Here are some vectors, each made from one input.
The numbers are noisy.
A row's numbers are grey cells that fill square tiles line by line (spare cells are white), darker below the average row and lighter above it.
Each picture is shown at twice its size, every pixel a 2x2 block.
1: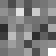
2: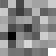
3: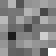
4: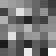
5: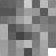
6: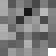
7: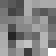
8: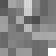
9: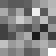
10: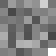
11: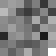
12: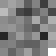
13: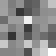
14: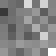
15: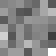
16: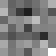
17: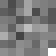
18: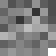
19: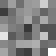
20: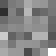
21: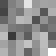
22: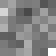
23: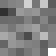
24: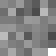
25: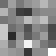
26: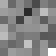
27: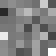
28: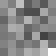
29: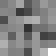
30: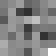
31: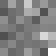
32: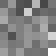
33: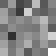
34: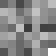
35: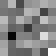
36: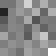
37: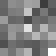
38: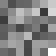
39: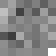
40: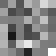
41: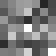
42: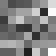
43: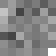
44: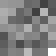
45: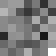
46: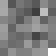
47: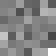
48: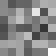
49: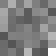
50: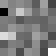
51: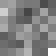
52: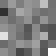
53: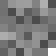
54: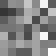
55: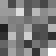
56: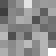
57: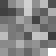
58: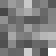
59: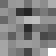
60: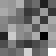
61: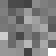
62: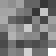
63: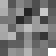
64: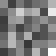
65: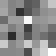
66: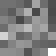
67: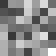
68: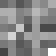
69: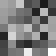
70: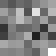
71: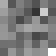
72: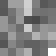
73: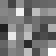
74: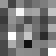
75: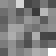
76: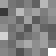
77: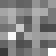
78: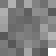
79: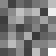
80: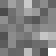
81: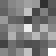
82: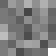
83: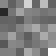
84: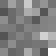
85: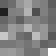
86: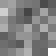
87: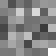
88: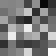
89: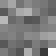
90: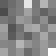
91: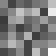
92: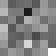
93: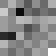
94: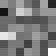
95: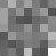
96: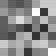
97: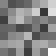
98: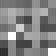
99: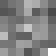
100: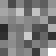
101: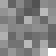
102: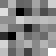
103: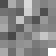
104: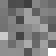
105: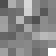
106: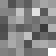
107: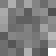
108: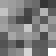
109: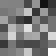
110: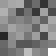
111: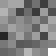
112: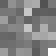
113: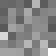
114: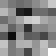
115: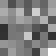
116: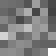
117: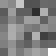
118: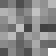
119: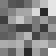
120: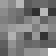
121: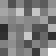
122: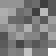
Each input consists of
either a point on a 5-point line, or a list of up to two points on a 10-point line.
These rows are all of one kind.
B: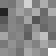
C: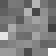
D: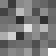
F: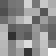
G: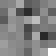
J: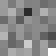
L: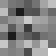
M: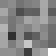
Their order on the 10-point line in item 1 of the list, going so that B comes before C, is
G, L, M, J, B, F, D, C.
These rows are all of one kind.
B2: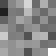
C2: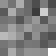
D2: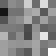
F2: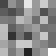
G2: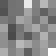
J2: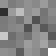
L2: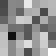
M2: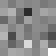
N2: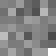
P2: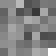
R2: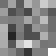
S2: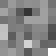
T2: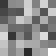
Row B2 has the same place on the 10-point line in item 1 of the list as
F2, G2, L2 and T2.
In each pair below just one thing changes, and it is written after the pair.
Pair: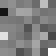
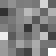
the place on the 10-point line in item 2 of the list
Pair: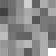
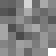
the place on the 10-point line in item 2 of the list
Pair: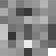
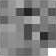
the place on the 10-point line in item 1 of the list
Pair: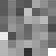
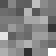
the place on the 10-point line in item 2 of the list
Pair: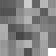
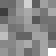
the place on the 10-point line in item 2 of the list
